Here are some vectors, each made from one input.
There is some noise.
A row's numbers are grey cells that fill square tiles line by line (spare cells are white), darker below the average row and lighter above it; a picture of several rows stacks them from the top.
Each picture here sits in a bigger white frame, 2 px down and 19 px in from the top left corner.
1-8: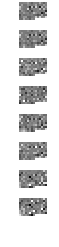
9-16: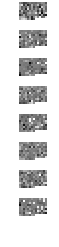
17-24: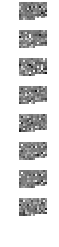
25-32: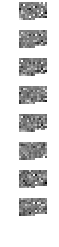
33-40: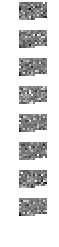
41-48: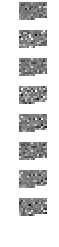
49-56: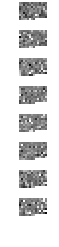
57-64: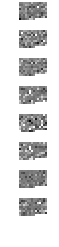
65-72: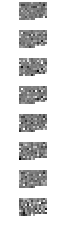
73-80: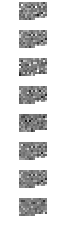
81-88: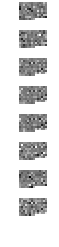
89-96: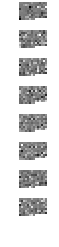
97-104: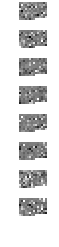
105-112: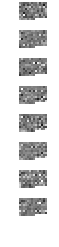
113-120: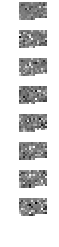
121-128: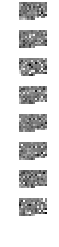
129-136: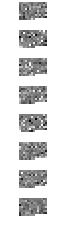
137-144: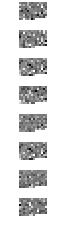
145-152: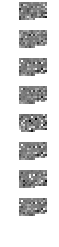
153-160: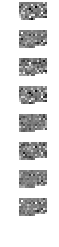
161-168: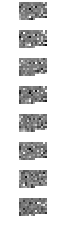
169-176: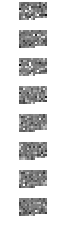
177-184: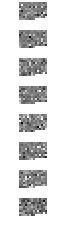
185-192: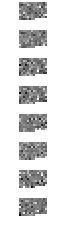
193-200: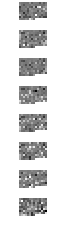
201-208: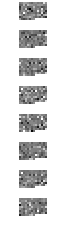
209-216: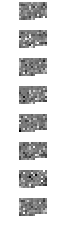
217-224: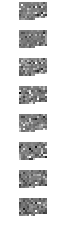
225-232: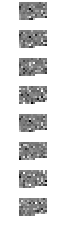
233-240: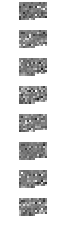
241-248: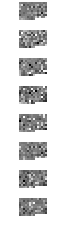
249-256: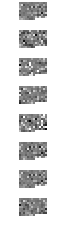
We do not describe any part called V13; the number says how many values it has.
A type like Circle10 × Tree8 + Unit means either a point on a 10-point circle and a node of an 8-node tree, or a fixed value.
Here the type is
List2(Line4) + Tree8 × V13.
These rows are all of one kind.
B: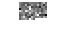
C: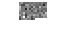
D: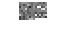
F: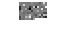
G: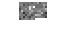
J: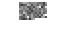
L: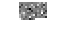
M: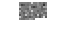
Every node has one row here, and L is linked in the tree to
F.
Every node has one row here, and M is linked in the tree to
B and J.
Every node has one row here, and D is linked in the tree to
G and J.
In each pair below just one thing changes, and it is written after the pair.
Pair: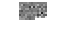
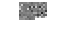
the place on the 4-point line in item 1 of the list
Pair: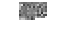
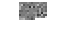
the place on the 4-point line in item 1 of the list
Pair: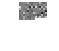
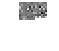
the place on the 4-point line in item 2 of the list
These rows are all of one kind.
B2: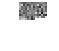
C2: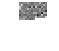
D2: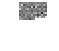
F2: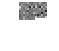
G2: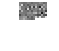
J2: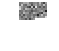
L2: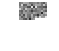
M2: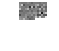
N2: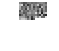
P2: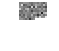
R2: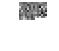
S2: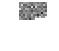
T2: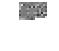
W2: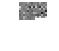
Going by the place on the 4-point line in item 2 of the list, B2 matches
N2, R2 and W2.
